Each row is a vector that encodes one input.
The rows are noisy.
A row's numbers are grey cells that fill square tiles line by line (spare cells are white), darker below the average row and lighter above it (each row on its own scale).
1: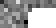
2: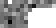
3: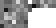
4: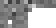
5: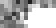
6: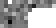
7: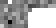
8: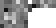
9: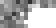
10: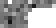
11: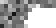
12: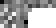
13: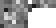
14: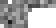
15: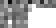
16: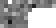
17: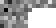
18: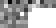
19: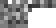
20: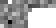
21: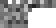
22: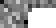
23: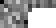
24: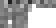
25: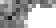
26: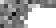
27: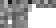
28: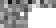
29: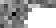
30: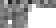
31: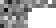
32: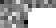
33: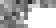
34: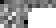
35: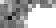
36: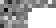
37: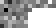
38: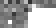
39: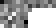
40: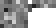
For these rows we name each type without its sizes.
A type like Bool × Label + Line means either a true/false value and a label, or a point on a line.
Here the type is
Bool × (Circle + Unit).
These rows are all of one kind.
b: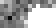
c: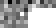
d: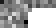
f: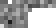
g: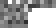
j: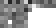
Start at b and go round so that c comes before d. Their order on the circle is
b, f, c, d, j, g.
